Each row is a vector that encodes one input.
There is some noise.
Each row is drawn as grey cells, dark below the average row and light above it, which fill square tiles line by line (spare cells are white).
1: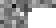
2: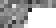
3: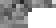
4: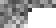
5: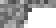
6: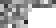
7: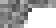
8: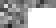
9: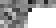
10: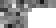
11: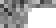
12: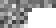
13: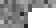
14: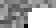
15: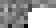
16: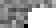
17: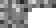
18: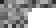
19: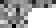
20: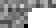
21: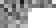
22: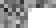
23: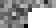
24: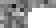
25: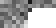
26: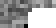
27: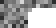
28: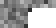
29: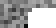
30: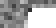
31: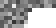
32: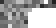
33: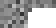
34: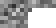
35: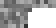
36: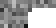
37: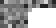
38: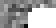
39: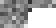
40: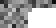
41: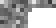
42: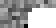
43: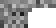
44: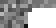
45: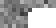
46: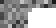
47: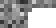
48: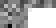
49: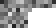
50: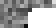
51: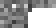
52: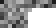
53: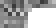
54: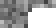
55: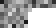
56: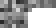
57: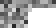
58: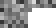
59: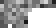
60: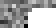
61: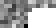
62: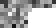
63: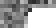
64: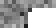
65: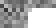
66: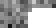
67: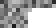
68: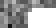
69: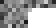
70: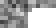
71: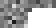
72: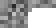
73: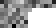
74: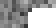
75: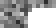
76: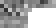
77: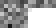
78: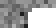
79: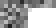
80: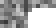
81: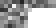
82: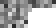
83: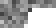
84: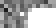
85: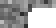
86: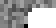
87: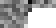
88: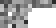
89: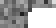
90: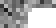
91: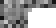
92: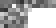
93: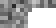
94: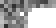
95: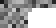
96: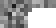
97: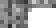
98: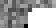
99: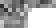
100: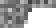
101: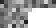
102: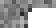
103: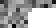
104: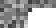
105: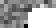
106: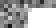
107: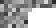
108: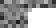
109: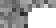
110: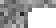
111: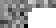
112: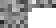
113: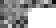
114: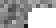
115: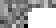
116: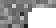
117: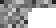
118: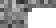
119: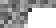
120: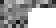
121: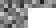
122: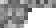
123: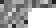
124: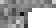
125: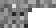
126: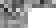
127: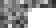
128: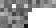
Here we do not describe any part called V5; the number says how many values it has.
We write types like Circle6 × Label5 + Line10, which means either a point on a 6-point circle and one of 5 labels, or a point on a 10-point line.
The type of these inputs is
Line4 + (Line6 + V5) × V5.
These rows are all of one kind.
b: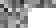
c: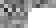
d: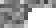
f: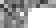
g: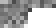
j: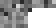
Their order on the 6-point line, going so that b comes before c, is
j, g, b, c, f, d.
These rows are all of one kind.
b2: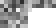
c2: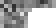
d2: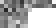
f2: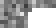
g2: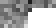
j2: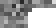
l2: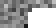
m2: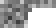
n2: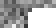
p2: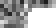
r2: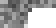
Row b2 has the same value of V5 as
c2, d2 and p2.
